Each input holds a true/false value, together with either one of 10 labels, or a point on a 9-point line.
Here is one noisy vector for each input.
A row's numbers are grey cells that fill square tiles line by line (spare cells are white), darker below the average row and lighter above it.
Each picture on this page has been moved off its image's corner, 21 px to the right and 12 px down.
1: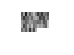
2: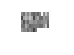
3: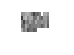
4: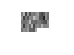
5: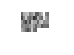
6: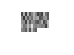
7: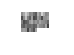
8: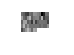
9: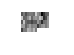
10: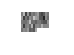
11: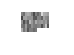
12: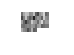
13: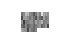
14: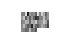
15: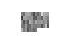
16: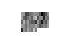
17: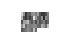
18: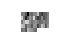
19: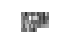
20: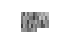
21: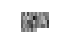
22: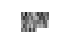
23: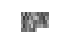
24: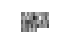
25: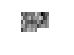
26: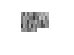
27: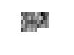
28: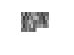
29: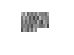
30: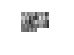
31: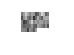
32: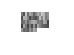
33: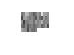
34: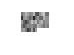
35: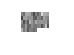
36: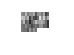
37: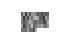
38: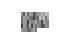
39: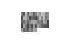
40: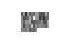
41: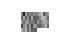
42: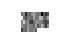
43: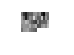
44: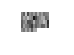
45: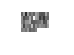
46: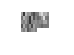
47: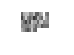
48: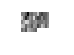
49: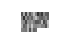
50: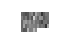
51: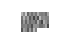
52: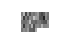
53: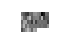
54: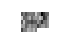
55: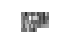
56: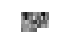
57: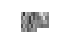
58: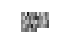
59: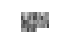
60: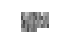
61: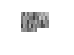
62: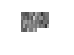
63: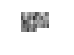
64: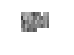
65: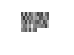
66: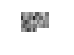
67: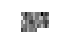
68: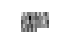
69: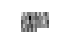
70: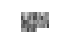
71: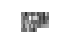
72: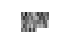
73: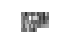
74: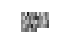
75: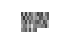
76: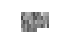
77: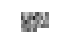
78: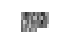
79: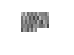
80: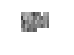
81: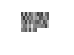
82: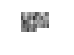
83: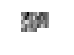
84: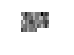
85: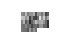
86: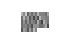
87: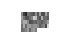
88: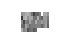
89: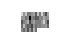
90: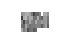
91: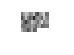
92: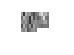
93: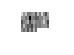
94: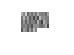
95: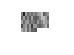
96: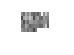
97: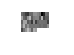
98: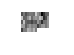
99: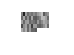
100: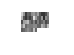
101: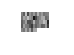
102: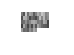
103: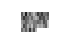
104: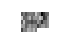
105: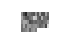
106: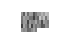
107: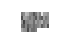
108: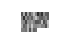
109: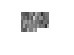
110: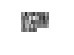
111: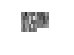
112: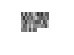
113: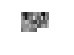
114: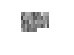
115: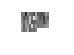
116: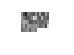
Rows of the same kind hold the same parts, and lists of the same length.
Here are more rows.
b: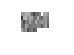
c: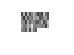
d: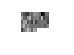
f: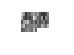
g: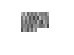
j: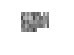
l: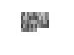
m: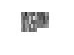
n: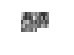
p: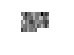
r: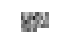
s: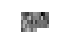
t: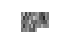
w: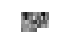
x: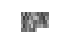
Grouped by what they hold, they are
b, c, j, m, r, t, x
d, f, g, l, n, p, s, w

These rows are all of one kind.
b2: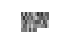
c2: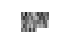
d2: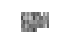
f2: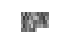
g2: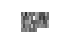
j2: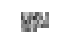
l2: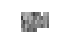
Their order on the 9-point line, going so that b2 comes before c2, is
j2, b2, c2, f2, g2, l2, d2.
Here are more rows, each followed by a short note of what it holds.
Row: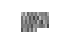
one of 10 labels and a true/false value
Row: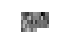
one of 10 labels and a true/false value
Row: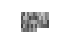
one of 10 labels and a true/false value
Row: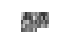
one of 10 labels and a true/false value
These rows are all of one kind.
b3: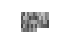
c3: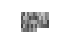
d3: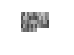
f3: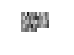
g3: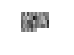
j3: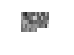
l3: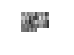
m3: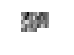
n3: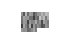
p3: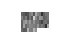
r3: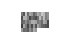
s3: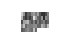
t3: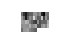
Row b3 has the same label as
c3, d3, p3 and r3.
